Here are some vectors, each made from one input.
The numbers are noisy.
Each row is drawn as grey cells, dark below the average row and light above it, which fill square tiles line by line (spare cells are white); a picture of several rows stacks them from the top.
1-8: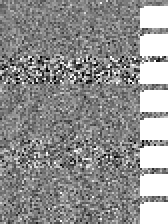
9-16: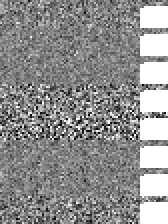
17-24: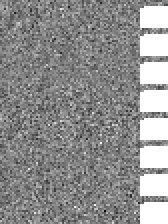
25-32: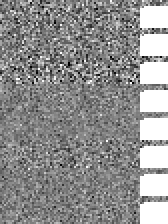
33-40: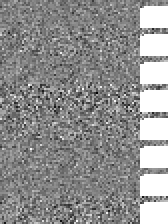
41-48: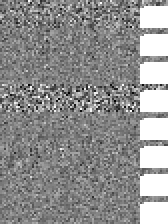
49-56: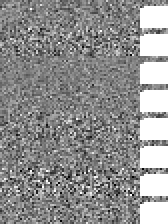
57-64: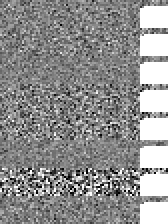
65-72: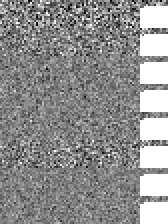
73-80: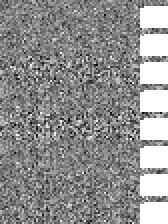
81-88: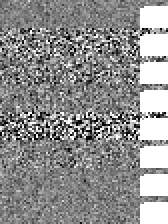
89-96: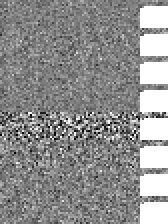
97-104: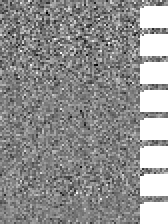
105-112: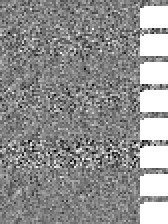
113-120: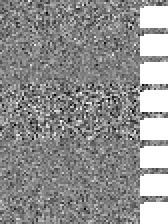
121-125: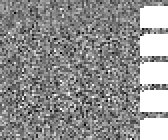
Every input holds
either a point on a 7-point line, or a list of up to two points on a 6-point line.
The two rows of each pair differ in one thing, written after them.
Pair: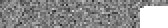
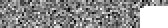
the place on the 6-point line in item 2 of the list
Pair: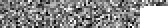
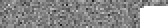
the place on the 6-point line in item 2 of the list
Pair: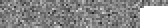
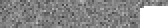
the place on the 6-point line in item 2 of the list
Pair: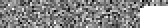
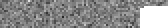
the place on the 6-point line in item 1 of the list
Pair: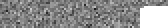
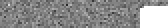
the place on the 6-point line in item 1 of the list
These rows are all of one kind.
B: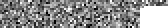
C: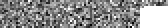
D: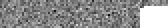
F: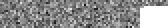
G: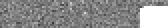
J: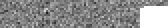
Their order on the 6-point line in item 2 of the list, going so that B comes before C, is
B, C, F, D, J, G.
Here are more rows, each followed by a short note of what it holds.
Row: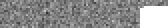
a list of two items
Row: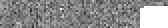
a point on a 7-point line
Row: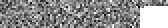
the empty list
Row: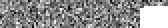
a point on a 7-point line
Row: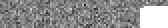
a list of two items
